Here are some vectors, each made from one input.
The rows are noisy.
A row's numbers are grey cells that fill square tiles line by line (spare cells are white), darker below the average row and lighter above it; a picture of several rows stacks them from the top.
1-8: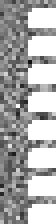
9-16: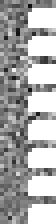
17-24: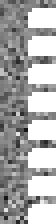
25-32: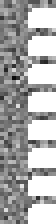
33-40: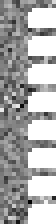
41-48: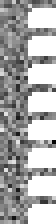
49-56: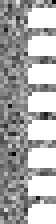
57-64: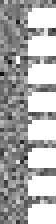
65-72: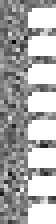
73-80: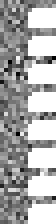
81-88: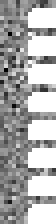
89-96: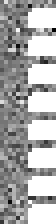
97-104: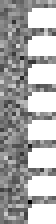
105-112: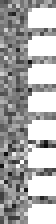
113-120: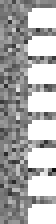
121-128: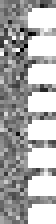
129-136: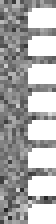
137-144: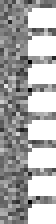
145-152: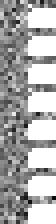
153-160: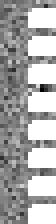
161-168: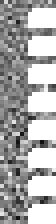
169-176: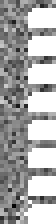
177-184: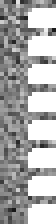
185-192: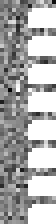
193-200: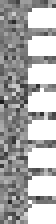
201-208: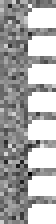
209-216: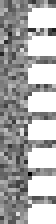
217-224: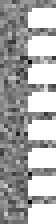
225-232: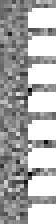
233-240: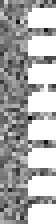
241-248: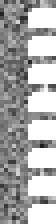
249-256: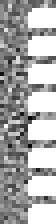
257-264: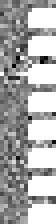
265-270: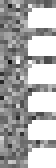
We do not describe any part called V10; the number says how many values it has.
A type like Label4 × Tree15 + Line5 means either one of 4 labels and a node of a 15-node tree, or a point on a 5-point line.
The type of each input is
Bool × V10 + Line8 + Line9.
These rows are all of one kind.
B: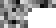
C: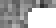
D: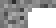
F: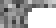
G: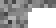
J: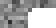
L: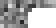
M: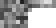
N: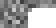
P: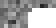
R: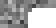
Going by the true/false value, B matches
D, F, M and P.
